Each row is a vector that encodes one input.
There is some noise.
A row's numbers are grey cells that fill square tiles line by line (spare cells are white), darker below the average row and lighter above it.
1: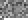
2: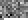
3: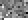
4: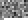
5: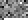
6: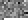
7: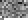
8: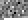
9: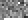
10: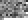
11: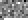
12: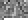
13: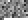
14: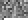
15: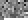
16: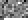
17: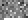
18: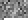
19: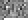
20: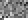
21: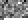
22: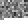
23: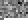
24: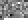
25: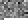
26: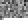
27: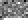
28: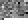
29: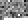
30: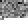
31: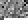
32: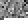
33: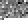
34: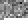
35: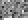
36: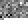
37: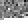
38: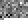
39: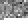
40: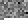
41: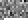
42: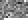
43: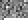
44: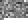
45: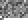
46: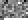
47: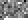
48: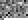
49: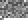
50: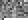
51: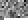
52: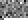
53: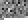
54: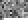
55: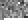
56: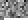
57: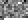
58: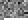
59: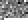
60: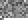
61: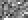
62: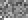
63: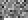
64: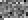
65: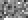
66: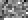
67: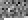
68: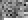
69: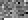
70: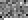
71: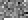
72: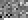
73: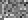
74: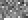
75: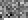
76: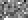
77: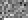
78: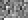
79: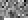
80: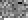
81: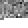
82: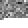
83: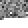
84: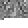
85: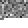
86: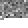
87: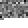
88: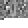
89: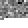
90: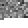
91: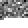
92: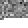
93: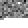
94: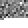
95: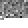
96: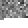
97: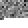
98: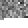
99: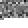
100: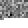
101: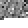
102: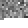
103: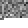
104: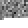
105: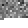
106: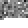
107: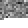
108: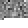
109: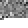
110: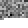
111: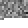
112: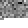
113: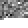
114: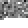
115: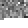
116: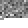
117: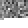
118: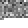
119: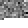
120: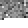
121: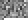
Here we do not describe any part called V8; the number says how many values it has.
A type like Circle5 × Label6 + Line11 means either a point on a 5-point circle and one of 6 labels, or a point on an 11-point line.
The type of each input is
(Label4 + Line4) × (Line6 + V8).
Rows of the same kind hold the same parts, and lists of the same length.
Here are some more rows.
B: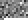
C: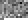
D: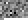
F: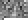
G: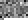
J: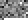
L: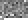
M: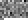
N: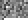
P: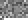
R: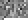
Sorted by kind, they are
B, G, J, M
C, L, P
D
F, N, R

